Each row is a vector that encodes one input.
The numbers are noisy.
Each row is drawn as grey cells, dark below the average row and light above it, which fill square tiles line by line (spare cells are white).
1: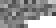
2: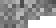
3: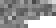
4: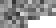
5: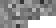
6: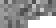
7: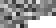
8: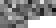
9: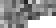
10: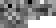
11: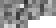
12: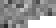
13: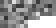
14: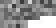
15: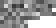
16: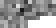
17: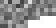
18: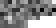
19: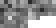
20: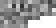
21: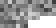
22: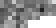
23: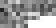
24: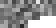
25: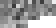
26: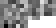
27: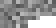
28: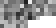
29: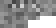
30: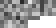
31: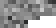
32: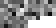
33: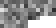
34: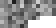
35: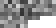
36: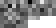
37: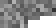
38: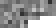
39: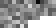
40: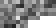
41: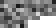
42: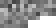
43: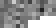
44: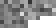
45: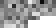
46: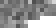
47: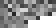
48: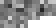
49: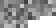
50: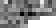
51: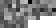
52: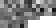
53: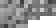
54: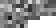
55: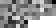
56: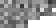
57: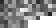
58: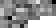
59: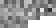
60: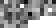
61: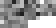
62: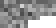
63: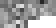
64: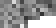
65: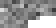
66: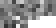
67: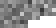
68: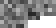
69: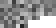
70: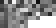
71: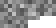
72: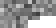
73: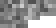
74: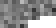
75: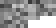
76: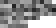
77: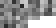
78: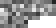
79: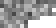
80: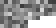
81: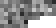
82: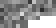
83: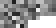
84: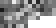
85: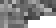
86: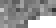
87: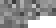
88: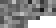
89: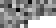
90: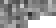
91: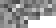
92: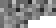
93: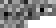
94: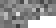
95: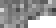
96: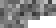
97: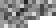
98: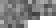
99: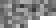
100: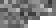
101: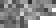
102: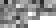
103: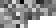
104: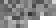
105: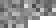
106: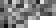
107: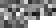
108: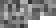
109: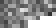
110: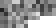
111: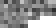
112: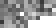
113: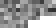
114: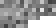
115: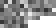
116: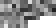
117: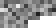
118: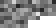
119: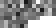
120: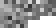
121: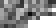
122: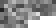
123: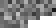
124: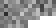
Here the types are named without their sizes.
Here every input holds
a point on a line, together with either a label, or a point on a line.
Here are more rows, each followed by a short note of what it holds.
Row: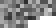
a point on each of two lines
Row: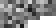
a label and a point on a line
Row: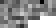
a point on each of two lines
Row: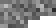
a point on each of two lines
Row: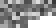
a label and a point on a line
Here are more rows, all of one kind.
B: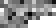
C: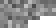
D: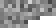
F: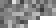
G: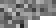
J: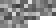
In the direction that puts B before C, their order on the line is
B, D, C, J, G, F.
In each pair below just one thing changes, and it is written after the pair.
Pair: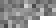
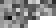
the label
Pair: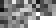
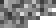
the label
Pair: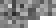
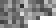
the place on the line
